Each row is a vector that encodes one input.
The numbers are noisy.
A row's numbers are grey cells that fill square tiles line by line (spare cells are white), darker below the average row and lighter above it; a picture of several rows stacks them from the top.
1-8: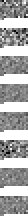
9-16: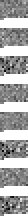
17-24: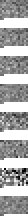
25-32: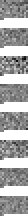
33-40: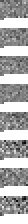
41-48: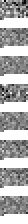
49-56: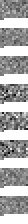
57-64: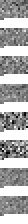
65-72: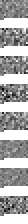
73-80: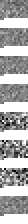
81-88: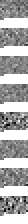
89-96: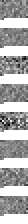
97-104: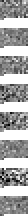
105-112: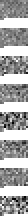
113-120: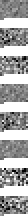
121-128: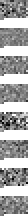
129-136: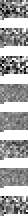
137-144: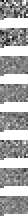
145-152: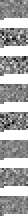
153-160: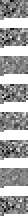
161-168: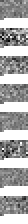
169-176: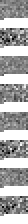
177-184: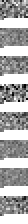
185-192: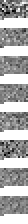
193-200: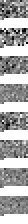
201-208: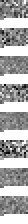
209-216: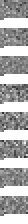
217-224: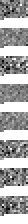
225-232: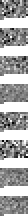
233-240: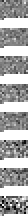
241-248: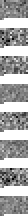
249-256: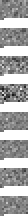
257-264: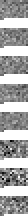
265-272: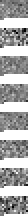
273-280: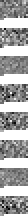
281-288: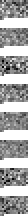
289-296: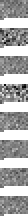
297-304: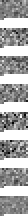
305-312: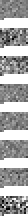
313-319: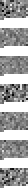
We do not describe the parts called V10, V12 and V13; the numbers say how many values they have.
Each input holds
a point on a 5-point line, together with either a point on a 5-point line, four true/false values and a value of V12, or a value of V10 and a value of V13.
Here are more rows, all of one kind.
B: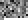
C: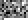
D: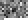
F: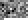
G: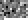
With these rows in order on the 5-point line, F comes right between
B and D.
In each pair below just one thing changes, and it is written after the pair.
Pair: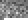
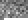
the value of V12
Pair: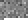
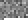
the value of V12
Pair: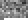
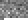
the place on one of the two 5-point lines
